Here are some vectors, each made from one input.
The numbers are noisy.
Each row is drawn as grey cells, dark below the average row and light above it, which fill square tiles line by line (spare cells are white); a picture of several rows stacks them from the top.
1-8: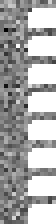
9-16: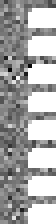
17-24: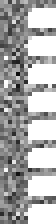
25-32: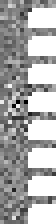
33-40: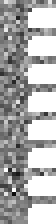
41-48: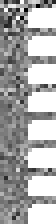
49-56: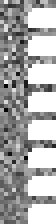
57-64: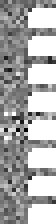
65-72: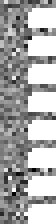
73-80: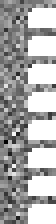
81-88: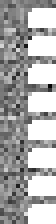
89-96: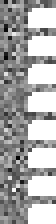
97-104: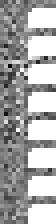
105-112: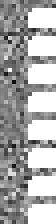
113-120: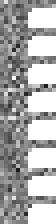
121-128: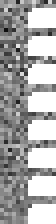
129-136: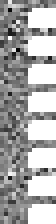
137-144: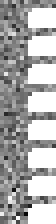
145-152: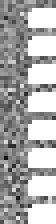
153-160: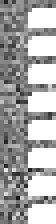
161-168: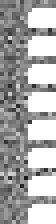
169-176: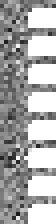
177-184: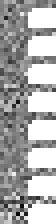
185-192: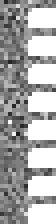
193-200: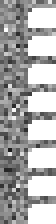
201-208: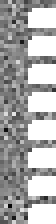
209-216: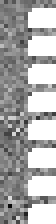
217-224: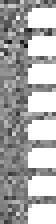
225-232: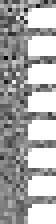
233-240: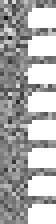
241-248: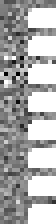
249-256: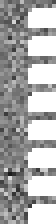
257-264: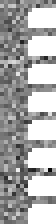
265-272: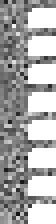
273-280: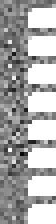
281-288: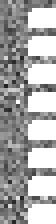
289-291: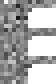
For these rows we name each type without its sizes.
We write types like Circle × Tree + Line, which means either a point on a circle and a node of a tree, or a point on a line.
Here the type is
(Bool × Line + Tree) × Tree.
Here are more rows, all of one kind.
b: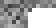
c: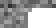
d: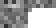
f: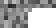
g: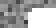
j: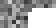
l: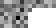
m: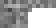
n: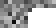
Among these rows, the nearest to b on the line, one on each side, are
d and j.
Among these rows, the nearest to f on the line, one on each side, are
c and j.
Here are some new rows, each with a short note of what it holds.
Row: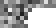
a node of each of two trees
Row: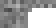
a point on a line, a node of a tree and a true/false value
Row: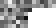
a node of each of two trees
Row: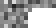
a node of each of two trees
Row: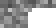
a point on a line, a node of a tree and a true/false value
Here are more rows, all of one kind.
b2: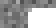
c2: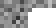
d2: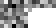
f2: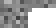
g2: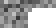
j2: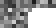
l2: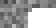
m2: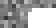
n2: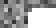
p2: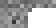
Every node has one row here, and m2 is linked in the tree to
n2 and p2.
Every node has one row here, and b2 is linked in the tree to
f2 and g2.
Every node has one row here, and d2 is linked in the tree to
j2 and p2.
